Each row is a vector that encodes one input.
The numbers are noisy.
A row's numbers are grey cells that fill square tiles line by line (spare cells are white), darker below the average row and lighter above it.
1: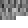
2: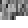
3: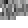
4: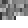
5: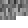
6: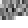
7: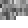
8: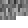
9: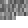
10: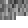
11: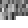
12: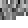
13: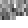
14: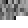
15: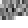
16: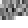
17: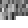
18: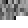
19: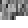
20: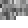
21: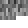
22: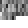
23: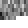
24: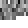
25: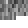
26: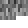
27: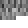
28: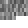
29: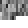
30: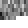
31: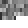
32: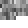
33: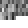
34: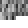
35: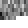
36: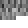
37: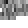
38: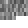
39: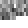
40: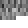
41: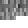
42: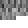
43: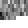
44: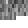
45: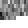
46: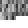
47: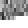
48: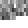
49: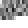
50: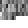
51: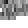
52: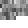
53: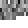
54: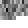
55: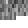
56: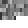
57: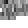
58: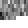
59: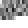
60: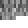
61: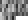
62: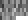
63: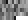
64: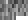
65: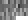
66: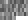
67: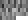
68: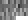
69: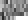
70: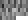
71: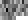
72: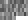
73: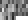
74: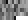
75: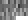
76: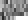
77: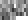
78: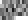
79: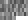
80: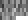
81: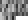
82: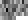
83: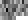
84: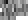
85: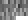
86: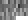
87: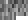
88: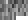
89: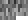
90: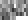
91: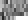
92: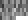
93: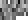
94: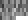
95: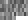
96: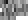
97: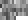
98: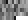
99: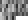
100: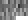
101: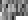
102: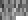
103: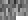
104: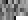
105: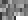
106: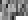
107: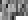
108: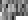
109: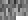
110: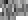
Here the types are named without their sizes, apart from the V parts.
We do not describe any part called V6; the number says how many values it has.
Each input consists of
either a label and a true/false value, or a point on a line, or a value of V6.
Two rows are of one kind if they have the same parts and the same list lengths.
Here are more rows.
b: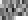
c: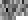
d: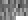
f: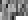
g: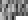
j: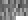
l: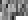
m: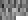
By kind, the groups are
b, c
d, j, m
f, g, l

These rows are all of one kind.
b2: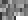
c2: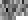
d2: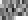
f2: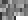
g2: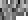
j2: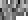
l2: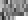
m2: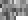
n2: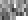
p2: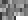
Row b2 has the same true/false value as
c2, f2, m2 and p2.
